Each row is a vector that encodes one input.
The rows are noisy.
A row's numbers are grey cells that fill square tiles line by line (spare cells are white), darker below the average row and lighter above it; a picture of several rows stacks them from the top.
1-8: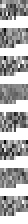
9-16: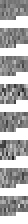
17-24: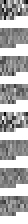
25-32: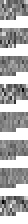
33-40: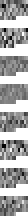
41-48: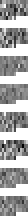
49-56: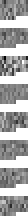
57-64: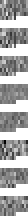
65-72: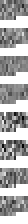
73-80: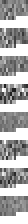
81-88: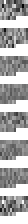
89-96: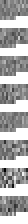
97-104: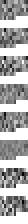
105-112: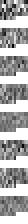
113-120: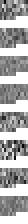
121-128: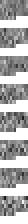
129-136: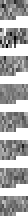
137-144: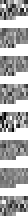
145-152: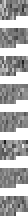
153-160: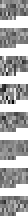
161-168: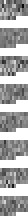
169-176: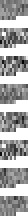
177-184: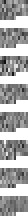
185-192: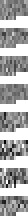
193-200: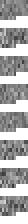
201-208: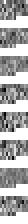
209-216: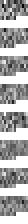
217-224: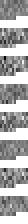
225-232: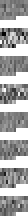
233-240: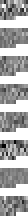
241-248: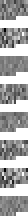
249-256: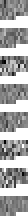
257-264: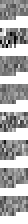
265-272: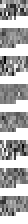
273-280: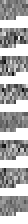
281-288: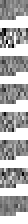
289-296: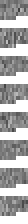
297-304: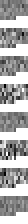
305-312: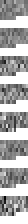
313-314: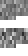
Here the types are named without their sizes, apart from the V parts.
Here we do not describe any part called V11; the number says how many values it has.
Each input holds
a value of V11, together with a list of points on a line.
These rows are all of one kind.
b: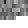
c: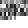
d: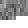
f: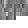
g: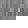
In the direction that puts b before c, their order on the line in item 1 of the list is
f, d, b, g, c.
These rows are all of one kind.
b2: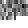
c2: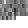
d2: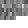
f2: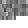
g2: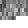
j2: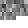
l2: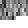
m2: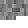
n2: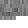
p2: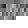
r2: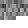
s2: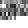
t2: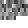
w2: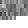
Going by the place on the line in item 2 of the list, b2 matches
j2, l2 and r2.
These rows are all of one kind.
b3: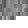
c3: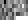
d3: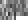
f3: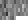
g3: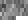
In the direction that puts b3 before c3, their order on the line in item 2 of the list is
d3, b3, f3, g3, c3.
